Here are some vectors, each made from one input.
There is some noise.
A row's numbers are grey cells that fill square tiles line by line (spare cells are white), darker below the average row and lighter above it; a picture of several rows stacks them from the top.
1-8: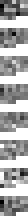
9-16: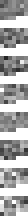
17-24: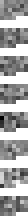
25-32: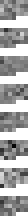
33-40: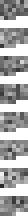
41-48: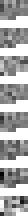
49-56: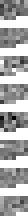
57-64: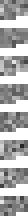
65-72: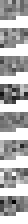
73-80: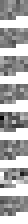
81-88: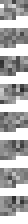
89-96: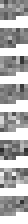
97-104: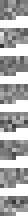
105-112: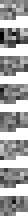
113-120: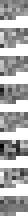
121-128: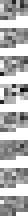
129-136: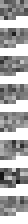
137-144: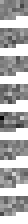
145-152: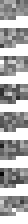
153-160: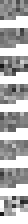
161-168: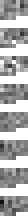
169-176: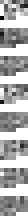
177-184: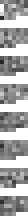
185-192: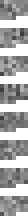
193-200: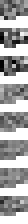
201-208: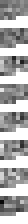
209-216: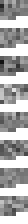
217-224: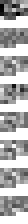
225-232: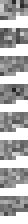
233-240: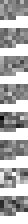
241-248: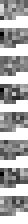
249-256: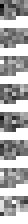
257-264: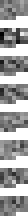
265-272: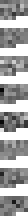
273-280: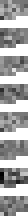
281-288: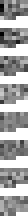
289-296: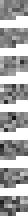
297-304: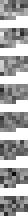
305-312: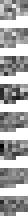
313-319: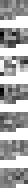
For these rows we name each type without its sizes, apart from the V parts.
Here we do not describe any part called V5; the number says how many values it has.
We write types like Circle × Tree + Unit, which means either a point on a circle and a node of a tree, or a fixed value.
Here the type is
Line × (List(V5) + Tree).
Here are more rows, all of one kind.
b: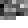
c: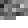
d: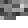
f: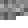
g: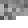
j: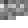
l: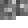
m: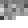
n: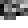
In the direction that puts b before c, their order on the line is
l, g, m, b, c, n, f, j, d.
